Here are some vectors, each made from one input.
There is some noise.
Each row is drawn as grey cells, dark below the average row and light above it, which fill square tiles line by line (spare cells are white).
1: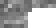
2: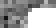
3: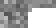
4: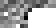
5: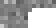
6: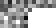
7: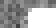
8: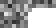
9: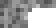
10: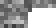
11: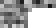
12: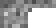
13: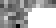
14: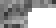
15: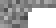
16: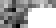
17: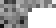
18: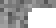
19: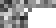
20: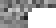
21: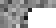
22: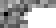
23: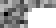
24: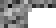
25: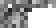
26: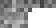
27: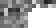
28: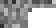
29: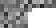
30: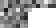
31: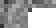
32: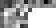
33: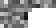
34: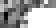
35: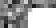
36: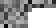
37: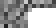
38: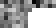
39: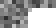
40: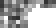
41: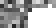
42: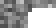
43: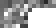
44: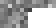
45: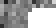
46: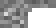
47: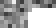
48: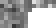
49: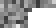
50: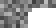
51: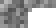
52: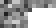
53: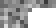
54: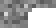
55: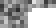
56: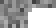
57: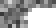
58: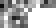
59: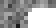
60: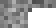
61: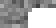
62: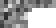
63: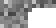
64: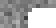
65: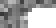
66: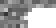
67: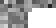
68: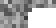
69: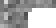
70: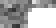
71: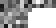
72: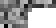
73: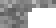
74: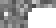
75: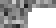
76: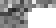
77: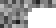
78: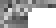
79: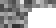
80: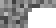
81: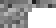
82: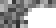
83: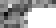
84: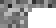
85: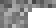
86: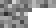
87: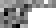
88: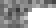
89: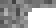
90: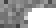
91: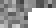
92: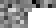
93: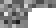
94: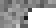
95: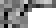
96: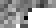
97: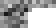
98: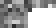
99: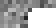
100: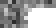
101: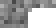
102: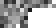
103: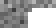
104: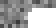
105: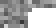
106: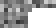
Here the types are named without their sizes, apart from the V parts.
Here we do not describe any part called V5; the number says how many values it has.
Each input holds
a list of items, each a true/false value and a value of V5.
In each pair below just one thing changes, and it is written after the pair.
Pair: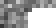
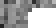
the value of V5 in item 2 of the list
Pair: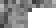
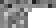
the value of V5 in item 2 of the list
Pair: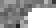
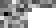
the true/false value in item 1 of the list
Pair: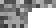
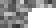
the value of V5 in item 1 of the list
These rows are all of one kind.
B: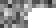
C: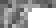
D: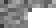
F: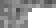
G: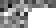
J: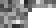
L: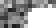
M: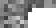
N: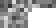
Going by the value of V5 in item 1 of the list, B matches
D, F and J.
